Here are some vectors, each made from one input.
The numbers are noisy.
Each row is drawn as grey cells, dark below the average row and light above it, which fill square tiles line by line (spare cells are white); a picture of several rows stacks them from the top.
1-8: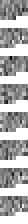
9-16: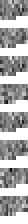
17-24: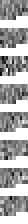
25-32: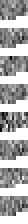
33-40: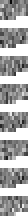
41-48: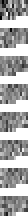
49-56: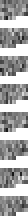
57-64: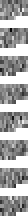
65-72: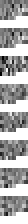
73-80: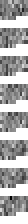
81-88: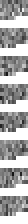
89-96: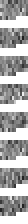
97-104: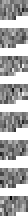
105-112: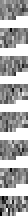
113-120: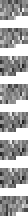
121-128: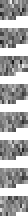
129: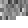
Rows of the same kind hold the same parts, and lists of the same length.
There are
2 kinds of row.
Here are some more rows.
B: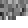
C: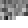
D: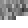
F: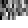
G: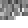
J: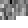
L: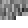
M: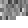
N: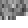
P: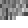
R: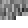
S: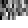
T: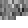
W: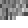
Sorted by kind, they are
B, C, D, G, J, L, M, N, P, R, T, W
F, S

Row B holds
a point on a 6-point circle and a true/false value.
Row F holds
a fixed value.
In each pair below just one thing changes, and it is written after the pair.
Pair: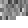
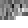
the place on the 6-point circle
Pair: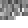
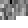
the place on the 6-point circle
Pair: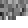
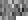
the place on the 6-point circle
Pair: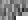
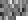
the place on the 6-point circle
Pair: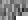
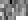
the true/false value
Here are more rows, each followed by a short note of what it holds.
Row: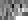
a point on a 6-point circle and a true/false value
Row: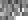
a point on a 6-point circle and a true/false value
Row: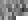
a point on a 6-point circle and a true/false value
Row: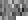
a point on a 6-point circle and a true/false value
